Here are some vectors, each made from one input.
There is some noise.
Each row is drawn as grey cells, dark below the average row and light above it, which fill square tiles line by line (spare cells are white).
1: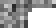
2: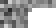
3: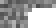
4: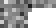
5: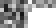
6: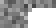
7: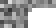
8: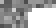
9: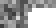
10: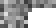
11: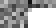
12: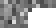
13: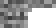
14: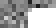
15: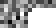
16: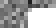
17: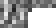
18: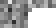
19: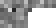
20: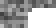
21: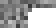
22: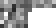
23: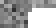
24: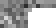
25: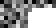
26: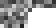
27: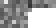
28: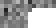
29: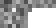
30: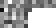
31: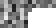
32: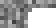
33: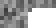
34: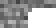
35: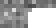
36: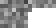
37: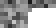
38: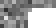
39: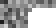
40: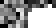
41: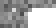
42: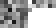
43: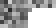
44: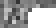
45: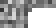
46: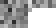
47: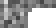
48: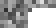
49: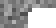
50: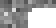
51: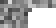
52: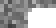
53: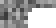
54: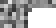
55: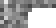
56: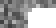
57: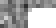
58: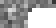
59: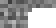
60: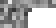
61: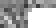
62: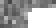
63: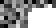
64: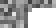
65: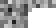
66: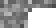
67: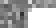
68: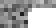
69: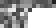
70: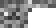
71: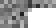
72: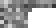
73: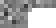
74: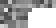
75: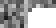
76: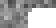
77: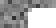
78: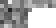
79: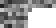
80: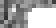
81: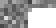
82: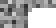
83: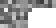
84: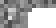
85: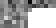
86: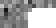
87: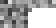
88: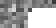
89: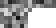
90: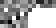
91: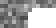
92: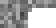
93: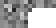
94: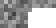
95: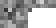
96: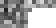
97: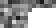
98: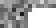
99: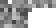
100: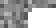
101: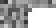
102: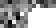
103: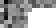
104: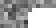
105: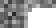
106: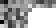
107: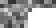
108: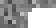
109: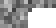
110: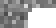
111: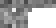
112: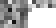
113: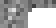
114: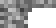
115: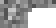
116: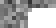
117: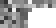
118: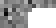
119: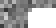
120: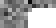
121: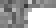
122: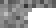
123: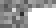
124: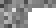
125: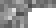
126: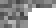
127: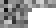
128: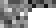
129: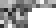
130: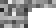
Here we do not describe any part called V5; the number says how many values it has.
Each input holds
a list of up to three items, each a true/false value and a value of V5.
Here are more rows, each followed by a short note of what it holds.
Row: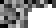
the empty list
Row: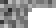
a list of one item
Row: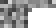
a list of one item
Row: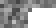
a list of three items
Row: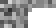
a list of one item
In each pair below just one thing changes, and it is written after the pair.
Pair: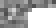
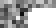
the true/false value in item 1 of the list
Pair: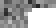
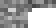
the value of V5 in item 1 of the list
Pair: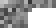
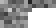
the value of V5 in item 1 of the list
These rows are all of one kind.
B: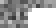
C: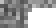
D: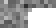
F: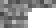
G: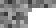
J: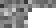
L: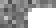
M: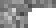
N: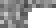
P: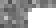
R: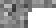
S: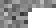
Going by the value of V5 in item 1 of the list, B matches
F and G.
